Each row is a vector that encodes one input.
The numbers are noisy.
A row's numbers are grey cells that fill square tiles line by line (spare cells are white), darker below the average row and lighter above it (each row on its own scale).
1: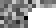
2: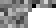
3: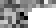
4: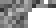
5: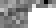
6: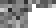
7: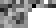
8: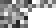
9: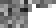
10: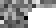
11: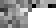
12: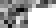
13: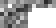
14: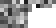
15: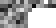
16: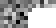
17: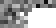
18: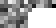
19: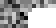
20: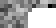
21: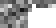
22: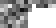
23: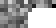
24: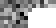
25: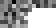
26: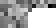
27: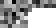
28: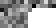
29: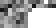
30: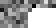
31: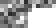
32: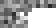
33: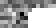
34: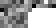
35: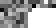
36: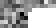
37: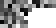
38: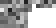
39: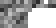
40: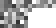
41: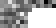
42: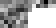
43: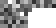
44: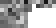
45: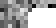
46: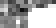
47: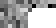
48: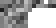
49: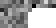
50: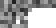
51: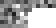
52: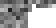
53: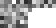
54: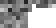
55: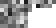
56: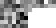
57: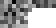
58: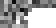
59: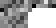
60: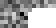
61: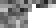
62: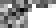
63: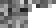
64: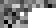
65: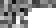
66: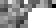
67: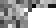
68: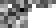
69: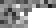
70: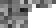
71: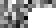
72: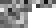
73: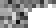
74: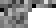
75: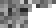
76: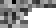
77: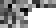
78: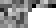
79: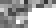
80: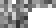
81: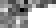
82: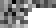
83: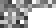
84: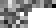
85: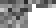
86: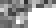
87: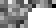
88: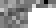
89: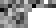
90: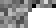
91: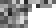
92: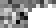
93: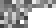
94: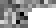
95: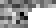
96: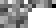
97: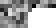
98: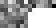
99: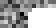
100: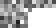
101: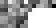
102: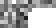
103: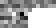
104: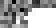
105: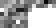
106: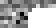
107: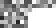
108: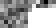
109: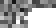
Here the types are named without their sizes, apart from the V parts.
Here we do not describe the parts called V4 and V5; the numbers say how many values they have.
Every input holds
a true/false value and a value of V4, together with either a point on a line, or a value of V5.
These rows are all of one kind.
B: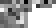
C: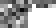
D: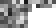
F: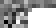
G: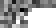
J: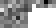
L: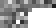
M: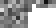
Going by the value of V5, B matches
J and M.
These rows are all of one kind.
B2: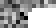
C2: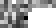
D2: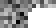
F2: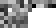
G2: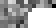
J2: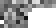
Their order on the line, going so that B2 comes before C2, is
F2, G2, D2, B2, C2, J2.
